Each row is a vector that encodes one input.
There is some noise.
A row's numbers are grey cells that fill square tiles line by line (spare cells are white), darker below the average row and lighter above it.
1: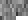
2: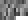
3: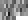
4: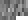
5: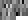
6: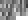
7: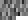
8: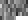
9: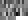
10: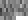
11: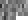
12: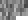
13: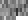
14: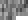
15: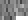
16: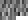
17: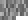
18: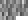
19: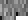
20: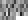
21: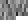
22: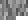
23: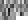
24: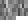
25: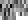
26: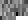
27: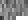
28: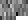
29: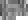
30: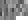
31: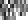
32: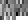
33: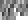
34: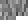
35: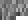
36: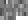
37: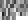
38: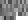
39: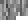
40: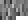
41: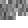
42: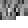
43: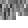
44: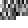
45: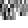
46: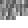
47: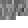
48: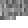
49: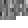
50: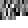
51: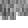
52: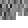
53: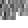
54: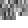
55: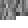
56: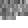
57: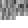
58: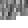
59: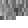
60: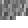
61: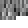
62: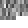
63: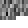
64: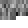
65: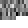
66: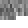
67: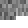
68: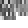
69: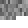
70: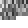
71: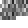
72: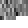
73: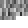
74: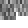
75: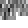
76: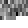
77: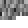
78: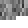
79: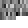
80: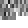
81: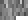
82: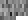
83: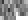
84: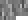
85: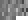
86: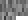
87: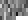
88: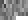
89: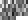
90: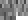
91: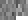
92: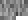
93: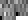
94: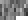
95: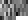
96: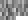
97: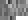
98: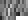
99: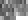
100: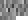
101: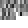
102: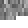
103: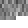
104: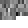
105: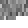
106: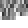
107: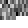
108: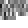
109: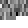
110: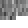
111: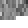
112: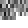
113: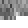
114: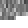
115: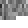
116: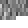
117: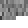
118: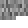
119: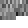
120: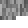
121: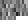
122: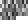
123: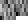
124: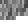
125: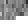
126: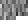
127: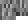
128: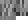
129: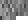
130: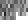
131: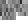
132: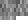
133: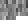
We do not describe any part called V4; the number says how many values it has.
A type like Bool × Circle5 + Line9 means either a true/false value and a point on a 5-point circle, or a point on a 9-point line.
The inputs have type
List2(Label6 × V4).
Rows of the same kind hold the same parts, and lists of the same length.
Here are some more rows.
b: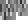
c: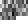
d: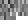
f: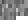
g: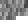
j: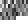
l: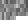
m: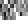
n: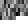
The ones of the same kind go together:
b, d, f, m, n
c, j
g, l

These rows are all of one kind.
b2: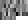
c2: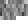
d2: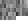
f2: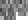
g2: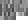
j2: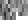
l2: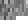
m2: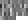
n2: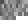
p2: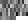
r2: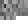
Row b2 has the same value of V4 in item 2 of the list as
n2 and r2.
